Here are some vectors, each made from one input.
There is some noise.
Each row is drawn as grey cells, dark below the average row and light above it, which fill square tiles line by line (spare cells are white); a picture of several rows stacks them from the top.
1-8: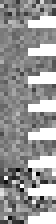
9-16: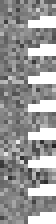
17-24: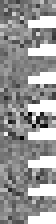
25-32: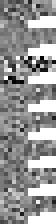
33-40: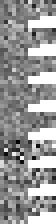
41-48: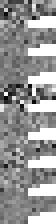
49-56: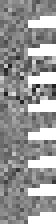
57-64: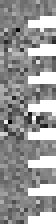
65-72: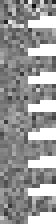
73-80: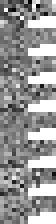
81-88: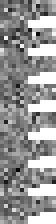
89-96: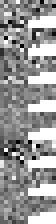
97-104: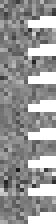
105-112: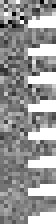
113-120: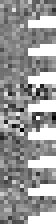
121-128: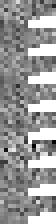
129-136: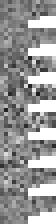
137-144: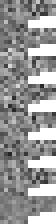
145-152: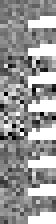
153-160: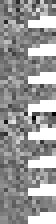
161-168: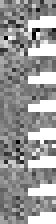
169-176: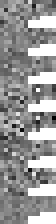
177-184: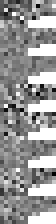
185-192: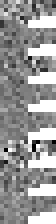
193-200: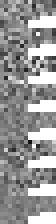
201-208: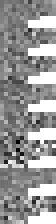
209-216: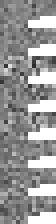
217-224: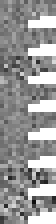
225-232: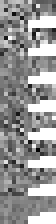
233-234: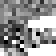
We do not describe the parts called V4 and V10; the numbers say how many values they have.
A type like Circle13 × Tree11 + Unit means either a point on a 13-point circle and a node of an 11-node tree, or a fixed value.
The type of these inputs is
Bool × (Line7 + V4 × V10) + Tree9.
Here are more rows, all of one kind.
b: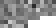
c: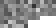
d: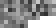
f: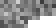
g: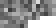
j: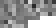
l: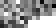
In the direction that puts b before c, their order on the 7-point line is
f, l, d, j, b, g, c.
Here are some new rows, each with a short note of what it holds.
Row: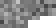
a point on a 7-point line and a true/false value
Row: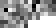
a true/false value, a value of V4 and a value of V10
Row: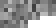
a true/false value, a value of V4 and a value of V10
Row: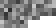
a node of a 9-node tree
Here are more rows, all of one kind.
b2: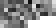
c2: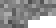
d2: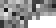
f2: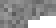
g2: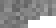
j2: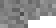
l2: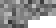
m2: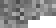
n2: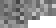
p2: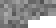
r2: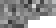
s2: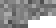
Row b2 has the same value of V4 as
g2 and r2.
